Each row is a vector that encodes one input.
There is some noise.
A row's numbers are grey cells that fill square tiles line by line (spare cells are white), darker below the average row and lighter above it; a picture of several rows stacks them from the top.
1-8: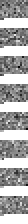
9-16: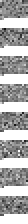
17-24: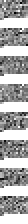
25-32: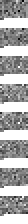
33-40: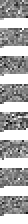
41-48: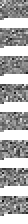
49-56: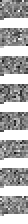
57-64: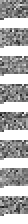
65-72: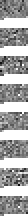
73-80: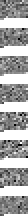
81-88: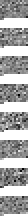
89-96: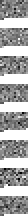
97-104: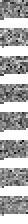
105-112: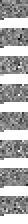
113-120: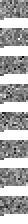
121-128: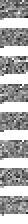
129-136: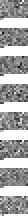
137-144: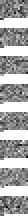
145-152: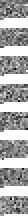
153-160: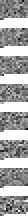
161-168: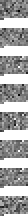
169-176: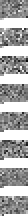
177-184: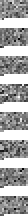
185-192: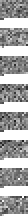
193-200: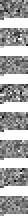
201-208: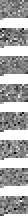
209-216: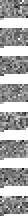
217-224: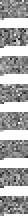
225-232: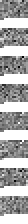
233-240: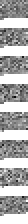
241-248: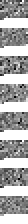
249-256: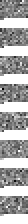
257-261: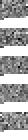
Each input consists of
one of 8 labels, together with either a fixed value, or a point on a 3-point line and a point on a 5-point line.
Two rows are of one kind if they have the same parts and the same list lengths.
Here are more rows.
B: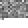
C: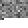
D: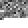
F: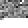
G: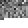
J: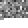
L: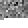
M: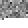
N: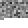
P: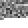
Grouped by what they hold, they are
B, F, J
C, D, G, L, M, N, P

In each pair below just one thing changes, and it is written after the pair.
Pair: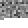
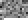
the place on the 3-point line
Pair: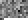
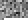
the label
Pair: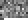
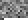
the place on the 3-point line
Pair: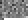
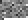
the place on the 3-point line
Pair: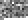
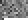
the label
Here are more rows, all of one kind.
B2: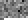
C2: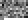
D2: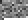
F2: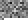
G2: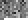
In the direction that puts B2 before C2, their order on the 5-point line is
G2, D2, B2, C2, F2.
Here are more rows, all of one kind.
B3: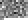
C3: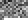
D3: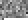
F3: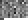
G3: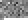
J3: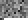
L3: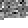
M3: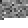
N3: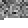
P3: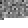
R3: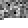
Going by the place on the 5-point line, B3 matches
F3, L3 and P3.
